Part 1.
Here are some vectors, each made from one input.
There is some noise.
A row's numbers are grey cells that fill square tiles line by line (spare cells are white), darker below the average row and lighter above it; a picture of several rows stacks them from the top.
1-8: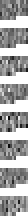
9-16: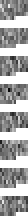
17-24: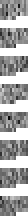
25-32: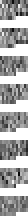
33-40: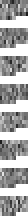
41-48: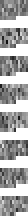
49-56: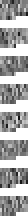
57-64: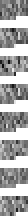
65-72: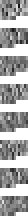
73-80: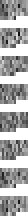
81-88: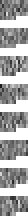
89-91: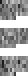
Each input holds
a point on a 6-point line and three true/false values.
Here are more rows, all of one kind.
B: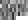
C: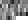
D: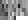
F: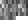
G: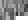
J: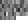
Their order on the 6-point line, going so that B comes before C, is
D, B, J, G, F, C.
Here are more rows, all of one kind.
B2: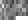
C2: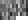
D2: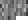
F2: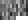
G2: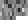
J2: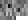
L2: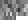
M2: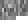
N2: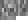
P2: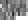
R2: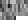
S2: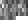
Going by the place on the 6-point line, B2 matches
C2, D2, F2 and S2.
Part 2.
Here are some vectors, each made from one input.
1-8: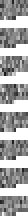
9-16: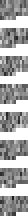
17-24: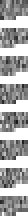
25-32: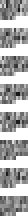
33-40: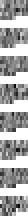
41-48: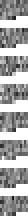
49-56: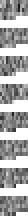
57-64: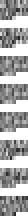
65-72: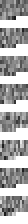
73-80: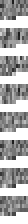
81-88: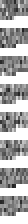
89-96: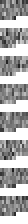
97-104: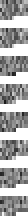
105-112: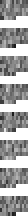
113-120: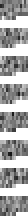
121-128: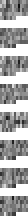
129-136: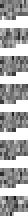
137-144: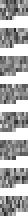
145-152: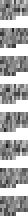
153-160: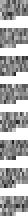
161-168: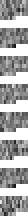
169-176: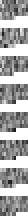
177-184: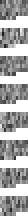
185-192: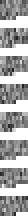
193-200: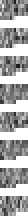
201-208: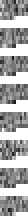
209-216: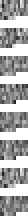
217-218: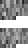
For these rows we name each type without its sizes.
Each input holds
either a fixed value, or a point on each of two lines, or four true/false values.
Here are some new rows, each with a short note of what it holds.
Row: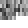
a point on each of two lines
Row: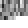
a fixed value
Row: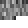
four true/false values
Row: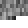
four true/false values
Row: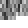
a point on each of two lines
